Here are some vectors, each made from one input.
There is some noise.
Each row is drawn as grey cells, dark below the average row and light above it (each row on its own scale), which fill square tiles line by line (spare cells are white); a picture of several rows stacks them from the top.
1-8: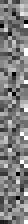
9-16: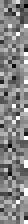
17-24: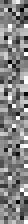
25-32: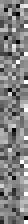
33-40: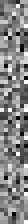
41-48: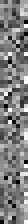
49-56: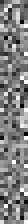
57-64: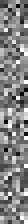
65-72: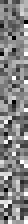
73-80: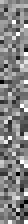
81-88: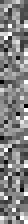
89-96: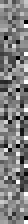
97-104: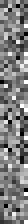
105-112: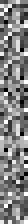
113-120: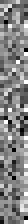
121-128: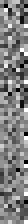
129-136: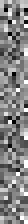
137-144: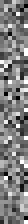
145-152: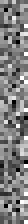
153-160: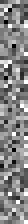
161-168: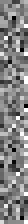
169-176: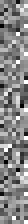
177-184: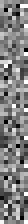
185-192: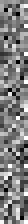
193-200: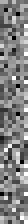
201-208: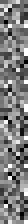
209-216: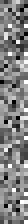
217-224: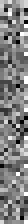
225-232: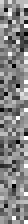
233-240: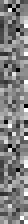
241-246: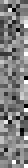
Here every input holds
either a point on an 11-point line, or four true/false values.
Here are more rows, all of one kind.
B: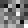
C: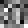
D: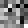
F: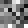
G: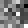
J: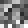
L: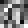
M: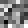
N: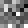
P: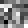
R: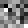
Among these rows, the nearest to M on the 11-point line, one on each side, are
J and P.
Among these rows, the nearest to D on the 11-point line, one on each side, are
B and R.
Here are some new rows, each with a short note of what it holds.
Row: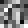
a point on an 11-point line
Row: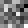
a point on an 11-point line
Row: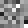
four true/false values
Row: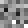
four true/false values
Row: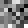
a point on an 11-point line
